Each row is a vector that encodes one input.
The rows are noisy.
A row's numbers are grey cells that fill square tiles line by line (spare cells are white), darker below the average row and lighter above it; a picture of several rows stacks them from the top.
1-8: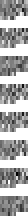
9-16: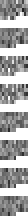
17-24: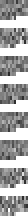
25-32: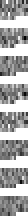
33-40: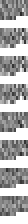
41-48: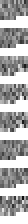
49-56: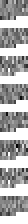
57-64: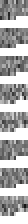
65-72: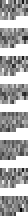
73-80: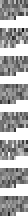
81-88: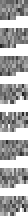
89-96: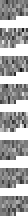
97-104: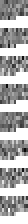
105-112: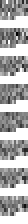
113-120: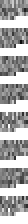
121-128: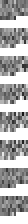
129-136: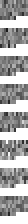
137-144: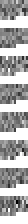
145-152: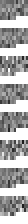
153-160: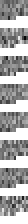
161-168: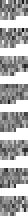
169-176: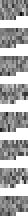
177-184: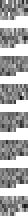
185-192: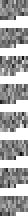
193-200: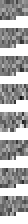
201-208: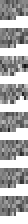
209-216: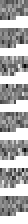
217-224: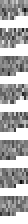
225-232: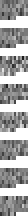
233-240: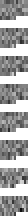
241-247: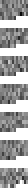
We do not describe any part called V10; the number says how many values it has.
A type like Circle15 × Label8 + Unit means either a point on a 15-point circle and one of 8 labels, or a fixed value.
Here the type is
(Line5 + Line8) × V10 + List2(Line7).
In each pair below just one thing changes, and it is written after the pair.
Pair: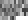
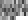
the place on the 7-point line in item 2 of the list
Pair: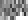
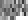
the place on the 7-point line in item 1 of the list
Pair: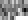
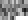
the place on the 7-point line in item 1 of the list
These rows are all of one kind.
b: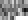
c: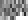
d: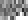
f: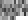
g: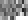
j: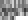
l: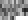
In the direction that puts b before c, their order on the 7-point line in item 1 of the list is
j, b, l, f, g, c, d.
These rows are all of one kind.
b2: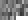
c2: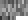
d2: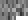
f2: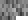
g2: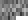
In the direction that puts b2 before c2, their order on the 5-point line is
b2, d2, g2, f2, c2.
